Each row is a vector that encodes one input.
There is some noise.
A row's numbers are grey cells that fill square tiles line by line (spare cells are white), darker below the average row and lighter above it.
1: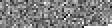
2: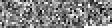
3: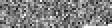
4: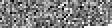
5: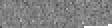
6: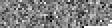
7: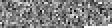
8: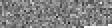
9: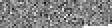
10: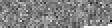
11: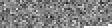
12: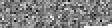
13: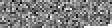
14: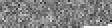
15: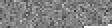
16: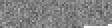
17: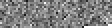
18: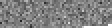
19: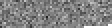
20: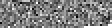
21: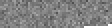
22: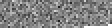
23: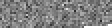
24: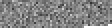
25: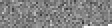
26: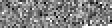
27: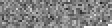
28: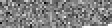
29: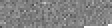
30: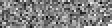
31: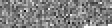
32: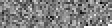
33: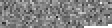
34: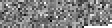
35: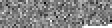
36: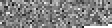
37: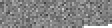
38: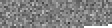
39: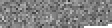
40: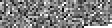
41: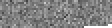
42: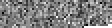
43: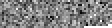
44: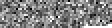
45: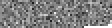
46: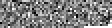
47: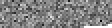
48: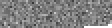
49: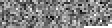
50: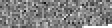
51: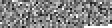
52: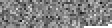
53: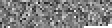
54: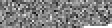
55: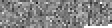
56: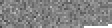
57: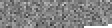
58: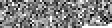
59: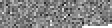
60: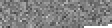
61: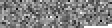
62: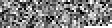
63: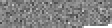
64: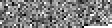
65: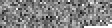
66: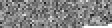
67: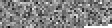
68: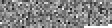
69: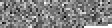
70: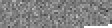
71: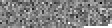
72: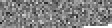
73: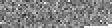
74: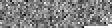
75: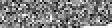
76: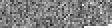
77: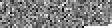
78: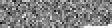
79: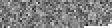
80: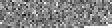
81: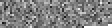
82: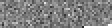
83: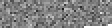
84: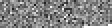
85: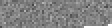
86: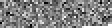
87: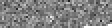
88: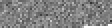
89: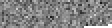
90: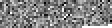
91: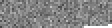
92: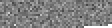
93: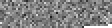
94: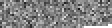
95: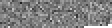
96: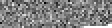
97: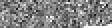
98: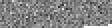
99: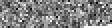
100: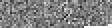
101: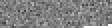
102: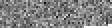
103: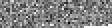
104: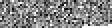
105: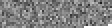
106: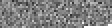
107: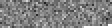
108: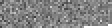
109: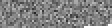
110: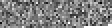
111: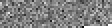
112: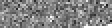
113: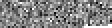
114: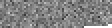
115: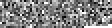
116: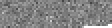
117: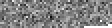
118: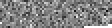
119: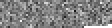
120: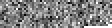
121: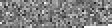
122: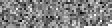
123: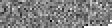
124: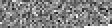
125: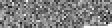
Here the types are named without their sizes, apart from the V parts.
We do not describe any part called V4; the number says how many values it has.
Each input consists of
either a label and a value of V4, or a list of points on a circle.
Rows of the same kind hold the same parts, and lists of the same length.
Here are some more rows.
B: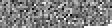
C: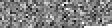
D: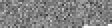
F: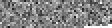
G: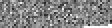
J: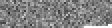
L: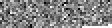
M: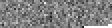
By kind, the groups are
B, C
D, L
F, G
J
M

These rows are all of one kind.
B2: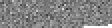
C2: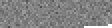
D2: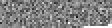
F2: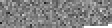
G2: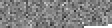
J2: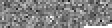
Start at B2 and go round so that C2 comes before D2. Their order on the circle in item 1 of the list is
B2, C2, G2, F2, J2, D2.
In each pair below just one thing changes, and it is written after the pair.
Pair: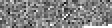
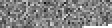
the label
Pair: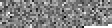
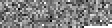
the label
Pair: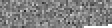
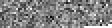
the value of V4
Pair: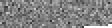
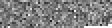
the value of V4
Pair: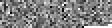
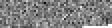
the label
